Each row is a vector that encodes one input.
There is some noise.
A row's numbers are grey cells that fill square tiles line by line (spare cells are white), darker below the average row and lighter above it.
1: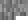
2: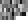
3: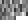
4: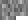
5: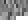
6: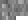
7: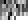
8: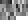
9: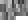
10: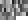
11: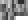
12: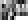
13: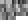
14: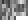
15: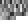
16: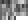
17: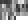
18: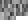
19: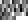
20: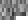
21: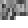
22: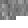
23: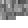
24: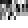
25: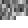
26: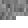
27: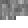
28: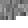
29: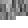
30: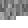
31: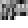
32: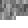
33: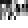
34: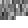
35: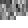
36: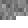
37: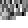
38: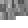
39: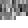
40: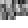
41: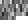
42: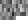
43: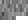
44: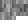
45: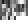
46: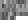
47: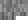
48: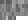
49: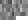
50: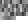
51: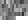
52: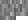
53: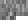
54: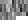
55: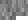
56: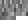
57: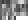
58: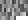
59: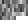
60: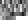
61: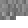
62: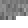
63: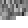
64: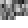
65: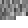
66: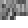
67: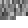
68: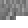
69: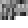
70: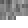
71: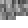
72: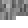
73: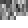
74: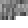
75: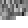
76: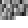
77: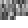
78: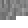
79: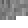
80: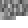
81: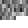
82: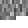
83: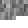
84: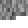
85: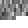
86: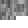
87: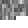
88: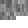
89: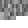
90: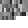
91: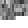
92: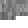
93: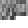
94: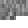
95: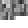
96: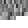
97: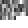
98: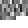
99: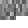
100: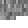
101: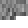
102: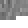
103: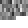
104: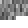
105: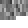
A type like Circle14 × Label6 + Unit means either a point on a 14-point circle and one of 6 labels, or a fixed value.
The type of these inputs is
Line4 + Line9.
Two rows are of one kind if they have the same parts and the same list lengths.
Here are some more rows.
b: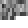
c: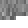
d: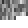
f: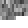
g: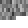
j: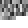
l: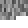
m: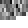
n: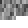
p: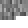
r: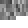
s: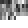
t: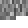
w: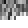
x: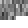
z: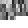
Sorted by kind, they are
b, c, d, g, m, p, r, s, t, x
f, j, l, n, w, z

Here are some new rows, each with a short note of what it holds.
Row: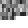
a point on a 9-point line
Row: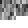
a point on a 4-point line
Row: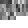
a point on a 9-point line
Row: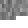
a point on a 9-point line
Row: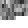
a point on a 4-point line
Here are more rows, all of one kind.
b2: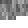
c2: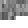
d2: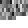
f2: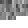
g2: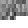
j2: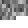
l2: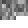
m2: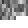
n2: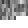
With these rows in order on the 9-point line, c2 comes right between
m2 and n2.
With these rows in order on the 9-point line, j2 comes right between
l2 and m2.
